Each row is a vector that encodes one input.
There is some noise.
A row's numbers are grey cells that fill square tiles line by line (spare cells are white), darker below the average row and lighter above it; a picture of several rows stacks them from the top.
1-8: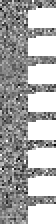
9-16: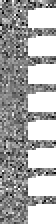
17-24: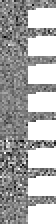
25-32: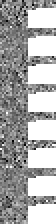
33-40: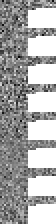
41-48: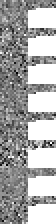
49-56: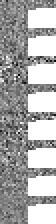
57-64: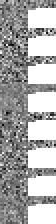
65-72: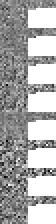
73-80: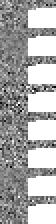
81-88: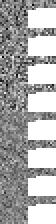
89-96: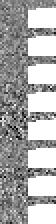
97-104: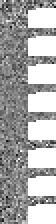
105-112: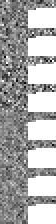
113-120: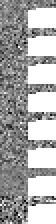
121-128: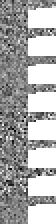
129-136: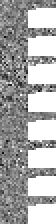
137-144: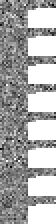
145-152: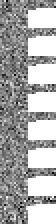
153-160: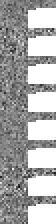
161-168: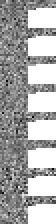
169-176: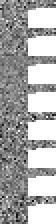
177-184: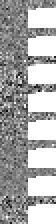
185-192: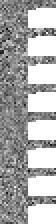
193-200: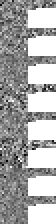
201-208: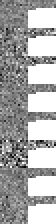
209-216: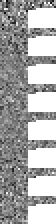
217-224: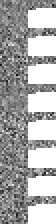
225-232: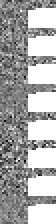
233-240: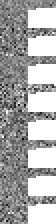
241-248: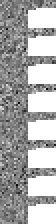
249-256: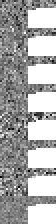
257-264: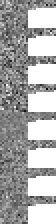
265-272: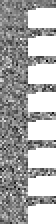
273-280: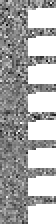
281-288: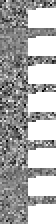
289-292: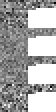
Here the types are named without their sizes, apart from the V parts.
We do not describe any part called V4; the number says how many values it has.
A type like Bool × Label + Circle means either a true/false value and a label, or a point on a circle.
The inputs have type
Bool × Circle + List(Label × V4).
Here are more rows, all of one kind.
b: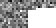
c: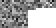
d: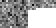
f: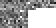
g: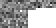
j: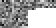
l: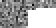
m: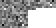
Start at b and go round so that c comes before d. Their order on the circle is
b, m, l, g, c, f, d, j.
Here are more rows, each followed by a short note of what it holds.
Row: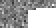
a list of two items
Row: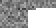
a list of three items
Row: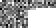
the empty list
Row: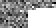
a point on a circle and a true/false value
